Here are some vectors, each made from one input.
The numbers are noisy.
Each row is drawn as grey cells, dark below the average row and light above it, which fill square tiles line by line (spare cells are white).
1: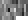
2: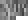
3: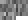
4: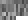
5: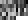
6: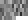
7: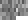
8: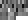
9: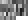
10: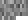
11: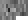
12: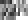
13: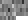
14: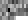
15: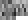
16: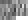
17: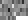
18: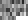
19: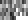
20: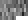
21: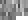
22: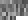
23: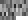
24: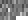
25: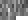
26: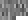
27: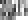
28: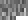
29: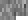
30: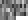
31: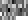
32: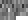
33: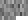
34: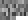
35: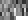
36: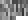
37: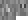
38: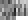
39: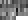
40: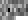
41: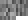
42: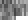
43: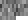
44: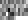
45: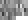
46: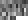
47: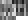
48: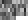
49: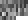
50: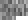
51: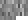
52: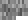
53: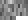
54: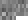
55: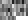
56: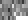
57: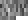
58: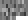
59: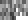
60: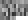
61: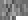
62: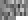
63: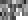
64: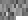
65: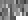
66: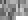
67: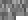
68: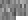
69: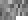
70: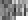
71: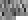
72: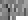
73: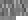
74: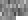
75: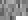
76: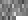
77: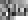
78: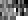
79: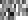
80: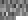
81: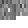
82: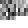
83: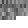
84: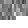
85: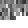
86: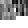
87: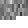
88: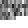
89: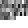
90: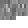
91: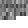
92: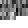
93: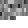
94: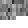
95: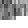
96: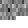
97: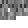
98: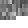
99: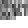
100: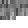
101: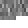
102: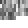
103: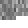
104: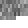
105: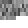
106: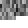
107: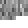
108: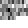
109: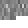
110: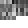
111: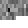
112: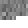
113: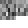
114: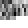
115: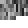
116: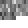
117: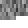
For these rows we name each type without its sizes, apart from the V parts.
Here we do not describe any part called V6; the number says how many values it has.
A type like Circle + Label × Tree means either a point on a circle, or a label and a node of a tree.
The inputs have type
List(Line) × V6.
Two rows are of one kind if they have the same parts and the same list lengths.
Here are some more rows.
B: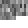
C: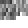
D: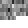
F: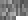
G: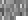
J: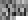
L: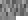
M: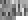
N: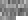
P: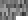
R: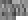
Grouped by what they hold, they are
B, D, L
C
F, M, N
G, J, P, R

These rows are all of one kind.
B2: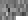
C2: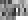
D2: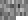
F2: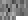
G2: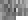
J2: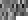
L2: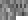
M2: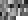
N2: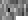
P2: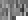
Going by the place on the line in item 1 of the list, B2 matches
C2, J2 and L2.
